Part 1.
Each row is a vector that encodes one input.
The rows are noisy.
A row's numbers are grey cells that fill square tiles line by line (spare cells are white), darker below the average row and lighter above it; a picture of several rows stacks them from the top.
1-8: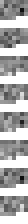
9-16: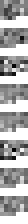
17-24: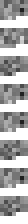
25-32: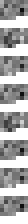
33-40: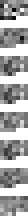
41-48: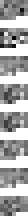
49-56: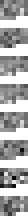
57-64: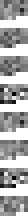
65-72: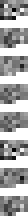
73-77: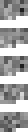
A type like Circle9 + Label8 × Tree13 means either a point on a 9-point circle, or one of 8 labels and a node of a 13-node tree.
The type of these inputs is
Circle6 + Unit.
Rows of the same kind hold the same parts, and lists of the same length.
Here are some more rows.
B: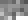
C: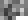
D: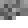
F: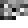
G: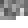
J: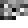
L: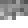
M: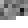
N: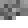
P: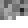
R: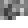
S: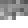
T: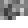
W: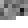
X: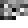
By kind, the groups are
B, C, D, G, L, M, N, P, R, S, T, W
F, J, X

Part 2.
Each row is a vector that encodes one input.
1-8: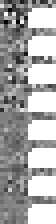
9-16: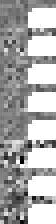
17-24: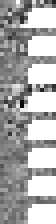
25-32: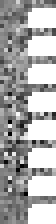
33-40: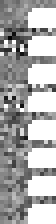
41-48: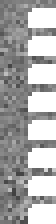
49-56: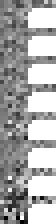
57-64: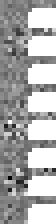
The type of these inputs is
Label5.
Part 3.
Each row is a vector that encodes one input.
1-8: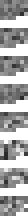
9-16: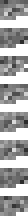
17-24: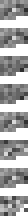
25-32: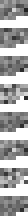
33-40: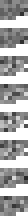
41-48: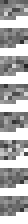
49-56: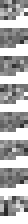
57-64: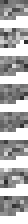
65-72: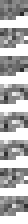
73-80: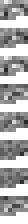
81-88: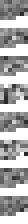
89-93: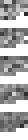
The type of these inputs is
Circle9.
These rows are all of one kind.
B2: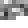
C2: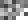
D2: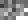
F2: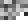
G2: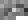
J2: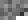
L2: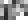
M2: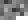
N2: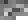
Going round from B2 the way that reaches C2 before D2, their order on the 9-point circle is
B2, L2, F2, C2, D2, N2, M2, J2, G2.
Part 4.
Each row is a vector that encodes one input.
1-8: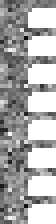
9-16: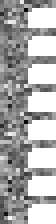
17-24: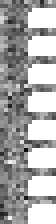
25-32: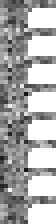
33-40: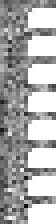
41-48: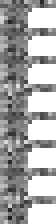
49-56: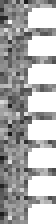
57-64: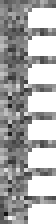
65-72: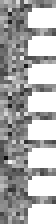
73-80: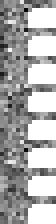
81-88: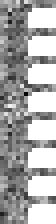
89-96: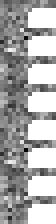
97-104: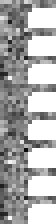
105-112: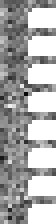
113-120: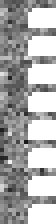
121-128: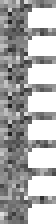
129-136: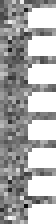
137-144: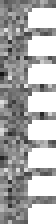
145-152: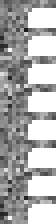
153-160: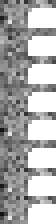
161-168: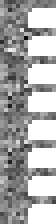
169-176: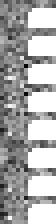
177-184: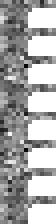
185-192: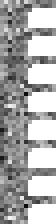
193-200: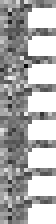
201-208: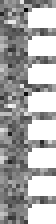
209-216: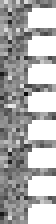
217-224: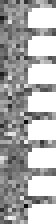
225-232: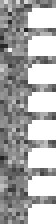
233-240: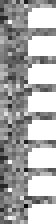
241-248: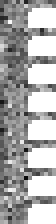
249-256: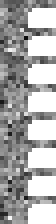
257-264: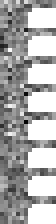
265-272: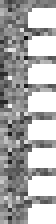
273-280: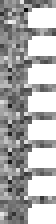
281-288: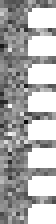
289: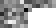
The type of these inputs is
Line16.
